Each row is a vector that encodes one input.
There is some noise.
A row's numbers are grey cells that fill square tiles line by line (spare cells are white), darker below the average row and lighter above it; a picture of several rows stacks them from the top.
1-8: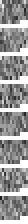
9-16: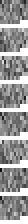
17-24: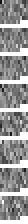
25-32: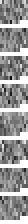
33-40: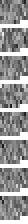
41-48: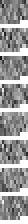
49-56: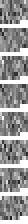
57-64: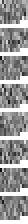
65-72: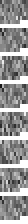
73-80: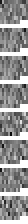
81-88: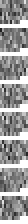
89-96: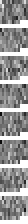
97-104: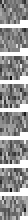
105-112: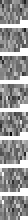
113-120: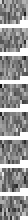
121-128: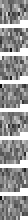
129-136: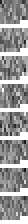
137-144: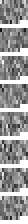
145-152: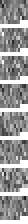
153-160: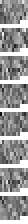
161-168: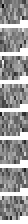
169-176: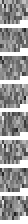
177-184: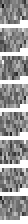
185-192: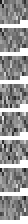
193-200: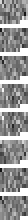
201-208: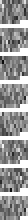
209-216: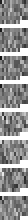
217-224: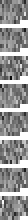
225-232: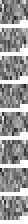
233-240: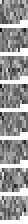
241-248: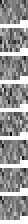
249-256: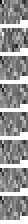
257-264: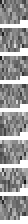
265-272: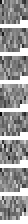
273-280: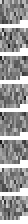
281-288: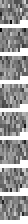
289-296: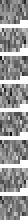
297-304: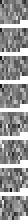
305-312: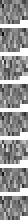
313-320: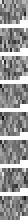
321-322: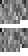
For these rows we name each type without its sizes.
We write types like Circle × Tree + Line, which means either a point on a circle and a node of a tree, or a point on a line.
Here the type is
Circle + Line.
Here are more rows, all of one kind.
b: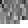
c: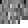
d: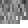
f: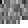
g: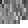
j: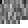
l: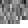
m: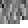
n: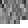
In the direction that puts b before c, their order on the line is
d, l, m, b, n, g, f, j, c.
